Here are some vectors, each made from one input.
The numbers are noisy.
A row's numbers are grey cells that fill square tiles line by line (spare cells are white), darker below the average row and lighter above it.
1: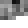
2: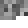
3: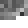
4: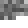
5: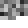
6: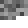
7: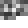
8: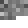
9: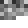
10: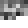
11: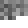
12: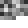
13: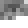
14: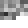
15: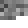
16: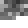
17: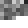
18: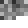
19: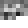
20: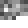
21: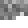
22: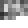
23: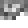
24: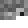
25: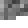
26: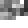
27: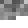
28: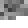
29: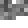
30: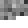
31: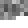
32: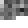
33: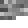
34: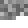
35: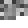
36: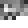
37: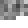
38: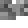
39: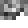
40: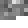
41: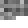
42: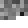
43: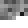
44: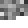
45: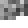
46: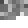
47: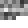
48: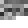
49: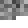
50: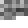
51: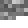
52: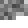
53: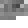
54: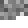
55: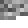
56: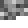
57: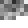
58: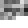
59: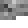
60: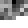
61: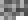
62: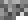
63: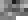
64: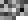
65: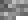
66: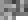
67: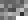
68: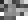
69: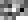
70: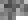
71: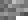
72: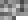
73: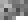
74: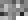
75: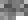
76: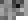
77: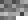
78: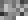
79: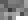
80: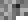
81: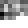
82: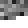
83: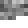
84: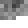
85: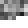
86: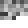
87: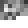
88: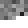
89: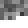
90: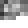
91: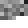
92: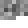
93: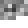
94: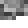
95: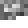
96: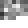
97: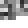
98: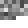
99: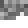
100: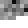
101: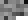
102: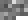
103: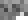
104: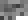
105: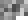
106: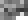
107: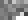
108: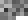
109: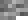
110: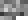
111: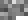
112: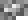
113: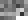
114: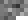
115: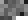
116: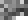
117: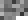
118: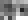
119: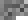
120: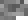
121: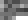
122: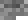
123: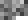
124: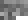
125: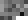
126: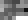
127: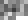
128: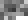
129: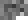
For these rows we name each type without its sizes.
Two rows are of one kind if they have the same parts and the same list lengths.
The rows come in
2 kinds.
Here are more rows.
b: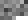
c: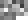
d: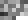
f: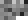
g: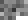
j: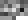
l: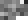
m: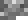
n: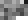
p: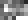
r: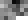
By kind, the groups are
b, f, g, l, m, n, r
c, d, j, p

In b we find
four true/false values.
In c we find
a label.
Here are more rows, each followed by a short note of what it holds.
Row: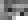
four true/false values
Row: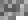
four true/false values
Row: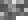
four true/false values
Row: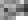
four true/false values
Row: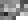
a label
